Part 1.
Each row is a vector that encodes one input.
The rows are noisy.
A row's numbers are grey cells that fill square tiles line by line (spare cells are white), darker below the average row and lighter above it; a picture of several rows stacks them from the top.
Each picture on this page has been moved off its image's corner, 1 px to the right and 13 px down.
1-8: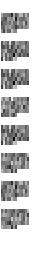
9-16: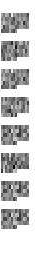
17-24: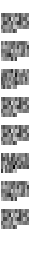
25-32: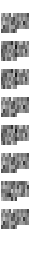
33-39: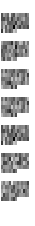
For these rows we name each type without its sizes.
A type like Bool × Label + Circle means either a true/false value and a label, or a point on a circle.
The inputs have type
Label.
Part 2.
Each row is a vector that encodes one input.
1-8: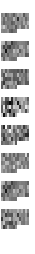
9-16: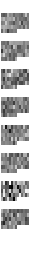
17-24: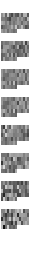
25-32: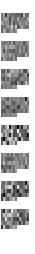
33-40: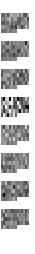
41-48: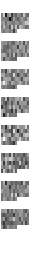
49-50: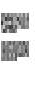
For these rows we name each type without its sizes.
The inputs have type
Bool × Bool × Bool × Bool.
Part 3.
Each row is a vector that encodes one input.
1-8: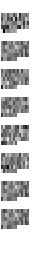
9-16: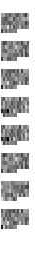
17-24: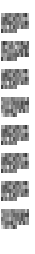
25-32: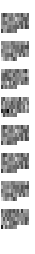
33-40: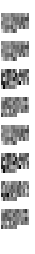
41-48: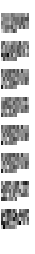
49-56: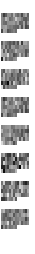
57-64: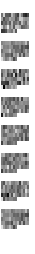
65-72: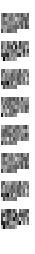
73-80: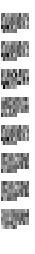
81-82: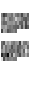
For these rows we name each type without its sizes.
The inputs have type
Line.
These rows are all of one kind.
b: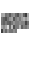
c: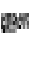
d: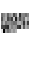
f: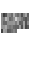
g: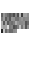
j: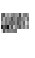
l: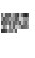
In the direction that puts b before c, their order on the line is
l, b, g, f, j, d, c.
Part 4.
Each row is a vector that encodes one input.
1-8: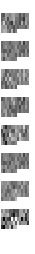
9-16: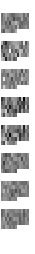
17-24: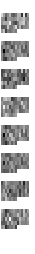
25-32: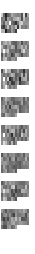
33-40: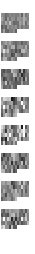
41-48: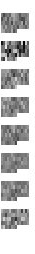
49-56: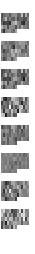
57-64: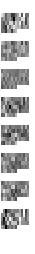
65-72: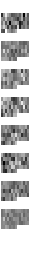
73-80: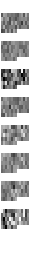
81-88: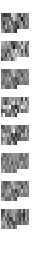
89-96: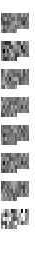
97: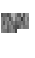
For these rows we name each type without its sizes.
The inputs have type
Line.
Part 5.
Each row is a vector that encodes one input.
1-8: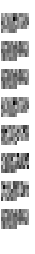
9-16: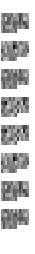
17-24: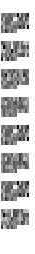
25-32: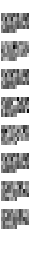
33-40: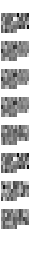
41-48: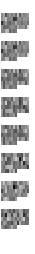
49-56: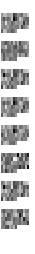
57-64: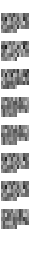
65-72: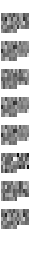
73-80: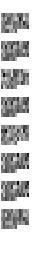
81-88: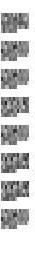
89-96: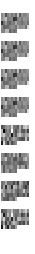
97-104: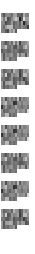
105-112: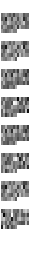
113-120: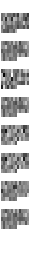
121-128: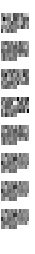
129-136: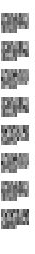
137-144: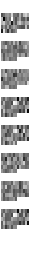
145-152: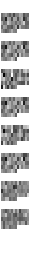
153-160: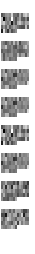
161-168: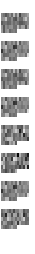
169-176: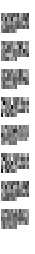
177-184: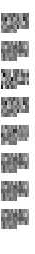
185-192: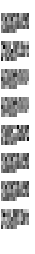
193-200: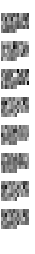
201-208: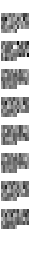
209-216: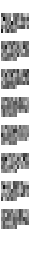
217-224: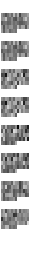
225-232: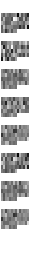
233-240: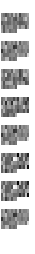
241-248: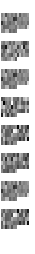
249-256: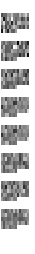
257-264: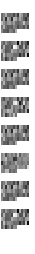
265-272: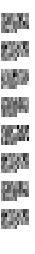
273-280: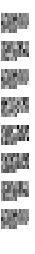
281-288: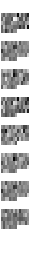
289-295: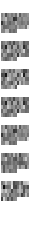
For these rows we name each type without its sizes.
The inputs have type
Line.
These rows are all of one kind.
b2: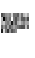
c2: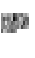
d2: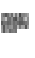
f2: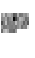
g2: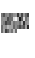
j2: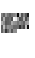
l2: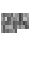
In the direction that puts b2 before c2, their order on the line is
b2, c2, f2, d2, l2, g2, j2.
